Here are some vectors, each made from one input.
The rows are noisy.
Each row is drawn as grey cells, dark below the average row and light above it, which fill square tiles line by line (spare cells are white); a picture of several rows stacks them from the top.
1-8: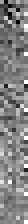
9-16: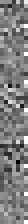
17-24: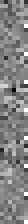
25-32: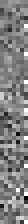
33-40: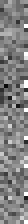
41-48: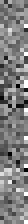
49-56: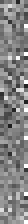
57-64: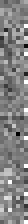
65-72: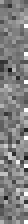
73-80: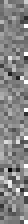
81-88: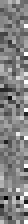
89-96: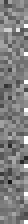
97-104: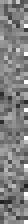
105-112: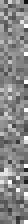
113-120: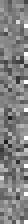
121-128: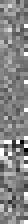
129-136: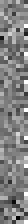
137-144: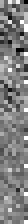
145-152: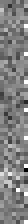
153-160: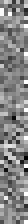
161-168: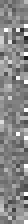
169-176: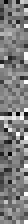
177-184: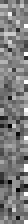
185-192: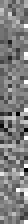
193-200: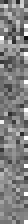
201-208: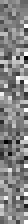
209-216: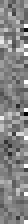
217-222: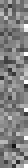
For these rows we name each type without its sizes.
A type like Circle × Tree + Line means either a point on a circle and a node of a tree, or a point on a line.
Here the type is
List(Circle).
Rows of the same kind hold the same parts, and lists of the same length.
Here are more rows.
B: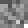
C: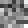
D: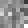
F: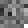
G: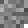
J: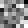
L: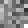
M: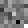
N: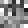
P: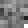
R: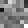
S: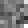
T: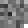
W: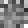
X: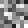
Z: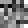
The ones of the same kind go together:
B, C, D, N, Z
F, G, L, M, P, R, S, T, W
J, X

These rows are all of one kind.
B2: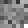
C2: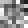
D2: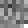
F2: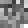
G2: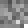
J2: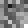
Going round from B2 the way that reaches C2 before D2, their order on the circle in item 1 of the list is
B2, G2, C2, J2, F2, D2.
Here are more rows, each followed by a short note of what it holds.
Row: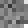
a list of two items
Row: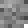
a list of one item
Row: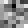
the empty list
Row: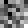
a list of two items
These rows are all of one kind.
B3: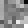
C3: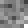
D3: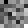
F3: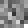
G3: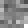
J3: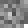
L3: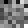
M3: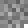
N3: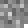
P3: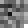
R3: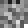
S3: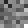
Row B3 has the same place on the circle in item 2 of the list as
D3 and N3.
